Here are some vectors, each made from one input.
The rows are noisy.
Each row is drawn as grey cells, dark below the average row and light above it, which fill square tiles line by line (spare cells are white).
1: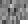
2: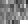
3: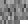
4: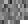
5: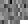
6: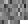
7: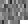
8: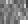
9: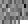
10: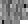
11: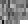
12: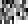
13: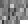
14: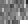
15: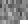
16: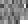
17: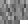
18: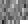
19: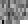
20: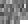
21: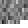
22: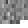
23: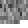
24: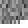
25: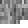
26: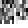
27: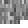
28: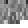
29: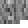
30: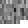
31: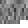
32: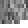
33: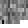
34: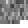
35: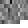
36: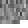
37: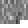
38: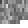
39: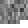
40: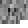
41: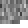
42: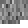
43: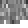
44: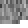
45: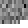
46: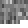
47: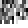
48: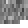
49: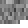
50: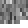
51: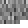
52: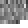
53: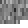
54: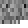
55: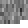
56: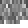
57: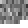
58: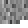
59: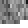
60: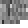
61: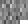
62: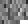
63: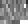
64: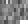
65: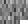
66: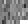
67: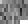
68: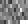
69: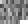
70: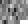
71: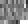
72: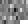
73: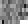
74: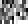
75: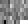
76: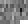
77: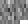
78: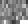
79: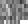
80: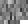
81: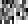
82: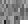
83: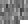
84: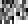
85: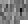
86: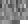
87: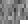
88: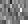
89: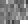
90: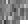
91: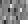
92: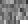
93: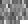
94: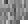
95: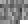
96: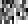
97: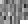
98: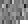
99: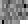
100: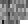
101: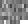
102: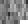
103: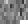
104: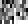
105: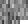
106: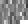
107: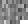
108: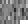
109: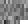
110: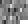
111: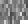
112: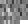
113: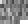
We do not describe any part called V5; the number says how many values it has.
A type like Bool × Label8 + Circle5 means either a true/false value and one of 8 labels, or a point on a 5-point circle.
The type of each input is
(Bool × Bool × Bool + V5) × Tree7 + Unit.
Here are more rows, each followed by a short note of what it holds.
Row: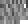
a node of a 7-node tree and three true/false values
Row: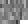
a node of a 7-node tree and three true/false values
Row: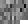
a node of a 7-node tree and three true/false values
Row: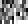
a fixed value
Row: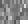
a node of a 7-node tree and three true/false values
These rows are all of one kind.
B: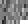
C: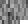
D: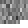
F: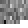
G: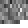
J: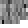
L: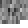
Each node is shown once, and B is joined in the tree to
J.
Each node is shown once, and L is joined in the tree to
D, G and J.
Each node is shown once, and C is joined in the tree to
G.
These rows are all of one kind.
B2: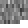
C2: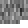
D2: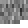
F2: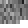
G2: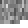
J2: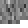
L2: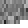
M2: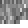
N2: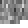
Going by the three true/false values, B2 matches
C2, D2 and L2.
